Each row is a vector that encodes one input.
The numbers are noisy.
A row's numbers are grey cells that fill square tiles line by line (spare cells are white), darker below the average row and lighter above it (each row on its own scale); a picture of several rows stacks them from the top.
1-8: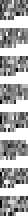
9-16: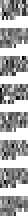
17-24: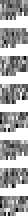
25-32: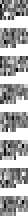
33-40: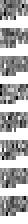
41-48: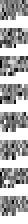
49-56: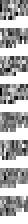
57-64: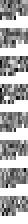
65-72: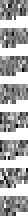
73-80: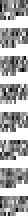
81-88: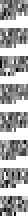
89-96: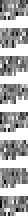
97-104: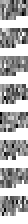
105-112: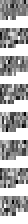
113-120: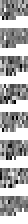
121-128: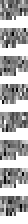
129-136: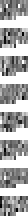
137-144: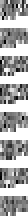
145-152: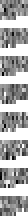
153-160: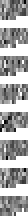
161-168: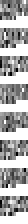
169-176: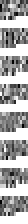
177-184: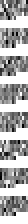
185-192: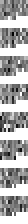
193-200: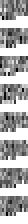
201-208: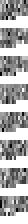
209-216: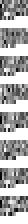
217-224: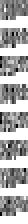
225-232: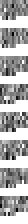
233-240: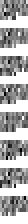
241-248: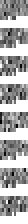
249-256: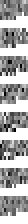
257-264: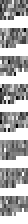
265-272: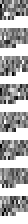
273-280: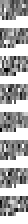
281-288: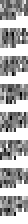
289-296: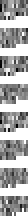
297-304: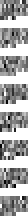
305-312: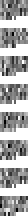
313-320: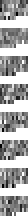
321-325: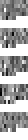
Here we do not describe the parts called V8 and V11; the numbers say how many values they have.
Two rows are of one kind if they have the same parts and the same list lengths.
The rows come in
2 kinds.
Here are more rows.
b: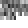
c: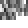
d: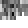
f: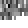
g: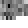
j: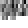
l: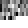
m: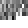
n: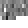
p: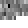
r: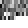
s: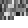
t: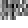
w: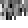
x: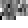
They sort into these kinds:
b, c, d, f, g, j, m, n, p, t, w, x
l, r, s

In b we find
four true/false values, a value of V8 and a value of V11.
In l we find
a point on a 14-point line.
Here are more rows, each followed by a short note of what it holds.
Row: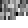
a point on a 14-point line
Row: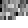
a point on a 14-point line
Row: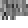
four true/false values, a value of V8 and a value of V11
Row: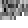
four true/false values, a value of V8 and a value of V11
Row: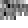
four true/false values, a value of V8 and a value of V11
